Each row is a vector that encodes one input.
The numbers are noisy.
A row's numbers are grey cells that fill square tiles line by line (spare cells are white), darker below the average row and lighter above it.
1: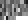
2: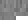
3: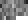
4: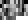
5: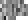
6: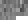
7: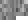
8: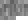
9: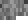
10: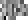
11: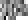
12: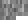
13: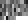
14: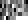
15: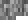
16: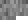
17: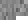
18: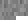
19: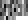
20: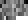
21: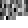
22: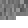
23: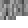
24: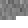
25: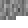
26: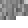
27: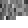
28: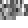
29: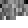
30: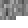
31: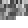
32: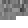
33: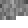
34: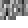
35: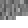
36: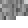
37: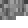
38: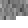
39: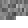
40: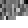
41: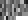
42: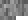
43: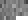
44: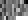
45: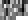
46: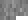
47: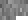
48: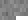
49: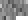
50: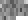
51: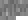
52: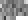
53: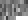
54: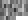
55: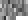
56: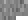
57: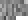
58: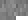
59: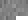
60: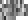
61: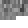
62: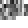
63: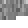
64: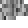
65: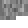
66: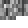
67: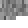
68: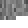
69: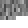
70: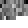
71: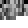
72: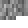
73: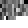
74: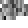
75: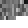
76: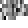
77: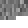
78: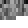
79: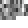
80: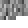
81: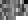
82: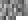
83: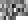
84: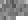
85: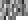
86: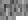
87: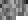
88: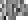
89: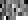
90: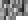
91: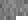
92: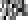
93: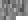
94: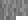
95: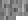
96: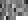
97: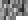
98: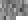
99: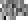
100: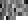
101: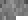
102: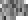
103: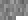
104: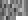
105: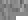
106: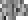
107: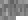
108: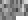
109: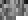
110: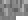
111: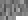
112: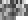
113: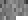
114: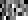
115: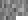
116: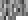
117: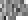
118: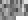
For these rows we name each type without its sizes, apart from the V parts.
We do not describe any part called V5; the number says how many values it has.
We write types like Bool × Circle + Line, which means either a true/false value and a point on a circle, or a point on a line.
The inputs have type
List(Bool × V5).
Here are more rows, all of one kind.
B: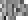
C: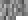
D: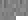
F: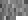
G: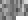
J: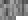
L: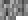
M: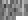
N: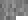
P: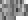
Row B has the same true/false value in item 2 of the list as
F, J and P.
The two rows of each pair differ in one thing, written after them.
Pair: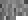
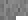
the value of V5 in item 2 of the list
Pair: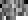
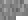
the true/false value in item 1 of the list
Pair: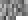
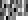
the true/false value in item 2 of the list
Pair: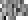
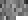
the true/false value in item 2 of the list
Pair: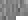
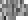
the true/false value in item 1 of the list
